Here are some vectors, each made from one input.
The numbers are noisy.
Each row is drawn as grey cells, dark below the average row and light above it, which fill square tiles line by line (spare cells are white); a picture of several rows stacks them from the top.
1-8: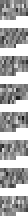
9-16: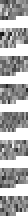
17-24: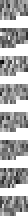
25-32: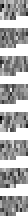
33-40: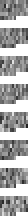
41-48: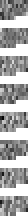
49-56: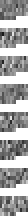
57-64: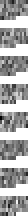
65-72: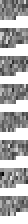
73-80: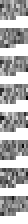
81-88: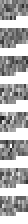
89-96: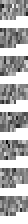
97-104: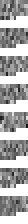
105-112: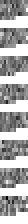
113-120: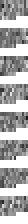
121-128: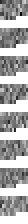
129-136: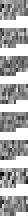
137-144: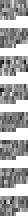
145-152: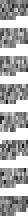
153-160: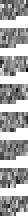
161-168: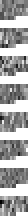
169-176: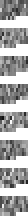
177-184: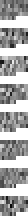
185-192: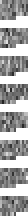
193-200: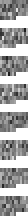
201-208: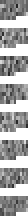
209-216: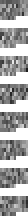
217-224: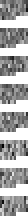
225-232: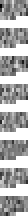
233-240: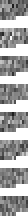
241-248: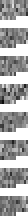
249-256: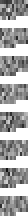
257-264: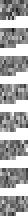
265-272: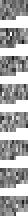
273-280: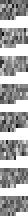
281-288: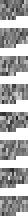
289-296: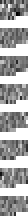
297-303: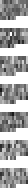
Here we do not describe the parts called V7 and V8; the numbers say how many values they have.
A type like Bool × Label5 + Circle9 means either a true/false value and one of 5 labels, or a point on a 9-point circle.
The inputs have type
Bool × V8 + Label12 × Label12 + Unit + V7 × V7.
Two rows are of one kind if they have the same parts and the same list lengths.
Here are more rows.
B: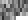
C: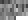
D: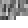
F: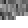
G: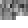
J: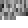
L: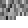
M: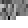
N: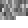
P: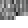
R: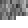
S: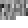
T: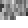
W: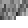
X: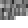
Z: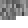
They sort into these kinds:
B, C, F, G, M, P, W, X
D, R, Z
J, N, S, T
L

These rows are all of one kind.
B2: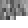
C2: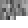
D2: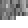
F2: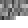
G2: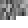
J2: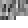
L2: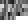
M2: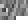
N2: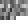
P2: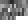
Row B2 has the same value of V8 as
C2, G2 and N2.
